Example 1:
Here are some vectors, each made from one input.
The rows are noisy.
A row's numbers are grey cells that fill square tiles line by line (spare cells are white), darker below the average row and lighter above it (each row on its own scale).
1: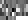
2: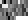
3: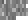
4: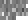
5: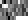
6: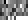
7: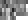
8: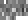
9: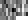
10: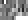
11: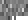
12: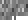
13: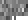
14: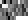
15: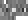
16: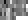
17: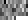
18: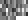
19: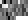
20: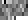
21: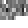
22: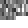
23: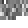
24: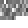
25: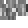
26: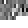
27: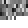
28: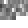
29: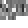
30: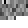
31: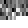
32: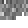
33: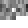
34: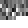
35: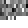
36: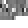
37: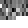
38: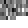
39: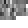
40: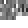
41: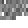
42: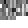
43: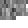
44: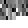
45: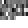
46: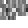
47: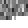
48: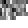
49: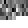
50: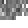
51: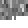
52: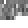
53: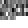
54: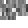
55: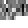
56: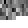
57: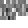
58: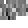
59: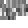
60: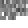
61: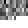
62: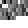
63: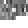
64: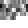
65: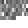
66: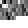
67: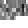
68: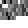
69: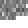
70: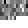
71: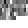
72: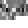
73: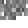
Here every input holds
either a fixed value, or one of 6 labels and a true/false value.
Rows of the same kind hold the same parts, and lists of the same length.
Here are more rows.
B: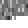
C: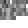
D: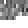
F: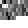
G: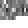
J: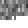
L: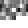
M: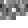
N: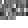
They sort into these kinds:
B, C, D, G, J, L, M, N
F

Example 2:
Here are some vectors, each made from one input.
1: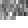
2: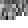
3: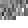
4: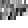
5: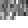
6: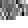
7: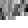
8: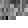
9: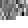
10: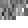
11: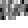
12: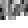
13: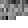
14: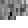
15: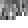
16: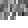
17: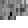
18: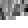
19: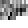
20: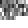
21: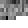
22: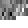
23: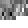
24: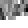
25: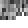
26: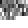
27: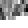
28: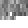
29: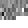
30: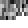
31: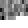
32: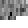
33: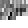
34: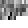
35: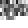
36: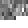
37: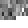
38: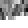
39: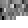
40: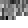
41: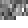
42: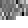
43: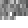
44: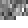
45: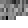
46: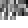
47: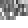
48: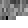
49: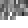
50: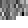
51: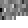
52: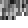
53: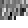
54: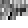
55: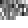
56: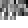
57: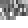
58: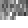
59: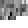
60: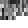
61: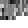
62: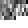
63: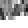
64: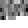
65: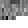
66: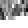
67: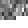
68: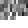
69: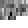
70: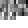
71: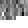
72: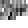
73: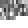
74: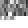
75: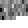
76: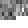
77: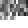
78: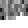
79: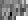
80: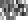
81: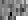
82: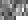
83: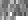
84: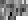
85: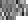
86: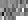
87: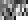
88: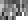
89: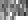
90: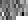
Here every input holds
one of 6 labels and a point on an 8-point line.
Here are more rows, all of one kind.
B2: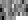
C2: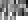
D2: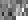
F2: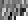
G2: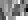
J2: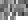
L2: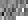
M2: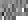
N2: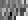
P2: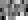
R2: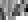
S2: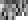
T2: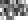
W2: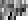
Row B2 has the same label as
G2, P2 and R2.
